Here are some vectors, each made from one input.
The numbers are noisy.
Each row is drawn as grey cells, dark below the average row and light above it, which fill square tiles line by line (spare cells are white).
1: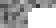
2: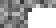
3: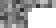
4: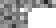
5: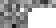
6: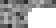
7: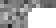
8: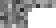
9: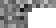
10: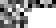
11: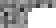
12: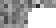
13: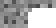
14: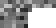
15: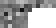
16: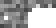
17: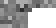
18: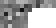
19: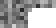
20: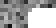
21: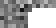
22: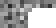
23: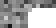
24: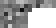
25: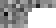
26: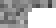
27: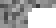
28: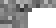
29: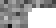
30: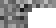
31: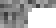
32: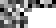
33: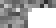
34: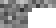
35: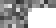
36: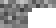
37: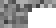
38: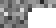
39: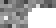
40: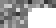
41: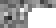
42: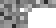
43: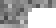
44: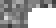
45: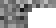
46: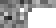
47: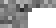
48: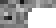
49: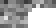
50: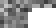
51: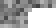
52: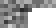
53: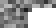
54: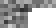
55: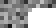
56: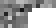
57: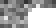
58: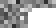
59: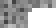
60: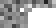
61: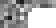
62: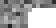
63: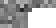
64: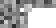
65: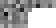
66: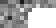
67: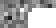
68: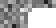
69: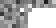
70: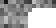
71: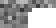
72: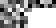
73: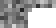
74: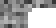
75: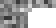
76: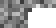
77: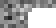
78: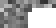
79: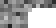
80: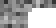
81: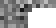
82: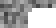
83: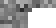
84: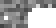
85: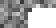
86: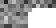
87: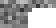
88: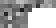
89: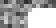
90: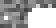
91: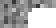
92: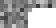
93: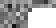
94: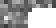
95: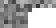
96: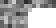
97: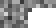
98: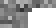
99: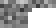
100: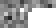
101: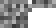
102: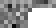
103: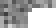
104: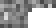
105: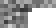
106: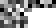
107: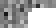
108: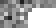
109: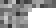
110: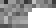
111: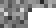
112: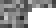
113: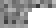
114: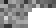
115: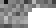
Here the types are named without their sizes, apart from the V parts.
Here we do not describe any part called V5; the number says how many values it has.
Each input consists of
a list of items, each a label and a value of V5.
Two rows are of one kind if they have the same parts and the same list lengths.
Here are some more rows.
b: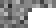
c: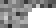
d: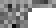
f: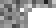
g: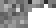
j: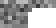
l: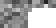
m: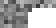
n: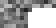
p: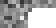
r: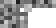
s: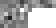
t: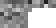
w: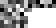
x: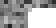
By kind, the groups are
b, d, j, m, n
c, f, g, l, p, r, s, t, x
w

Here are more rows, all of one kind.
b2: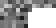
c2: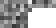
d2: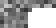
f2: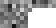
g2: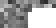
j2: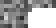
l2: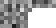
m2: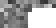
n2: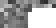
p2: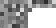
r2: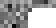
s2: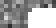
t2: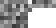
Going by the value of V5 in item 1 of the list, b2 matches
d2, g2, m2 and n2.
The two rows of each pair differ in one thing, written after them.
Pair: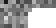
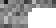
the value of V5 in item 2 of the list
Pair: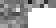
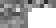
the label in item 2 of the list
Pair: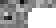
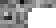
the label in item 2 of the list
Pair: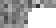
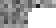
the value of V5 in item 2 of the list
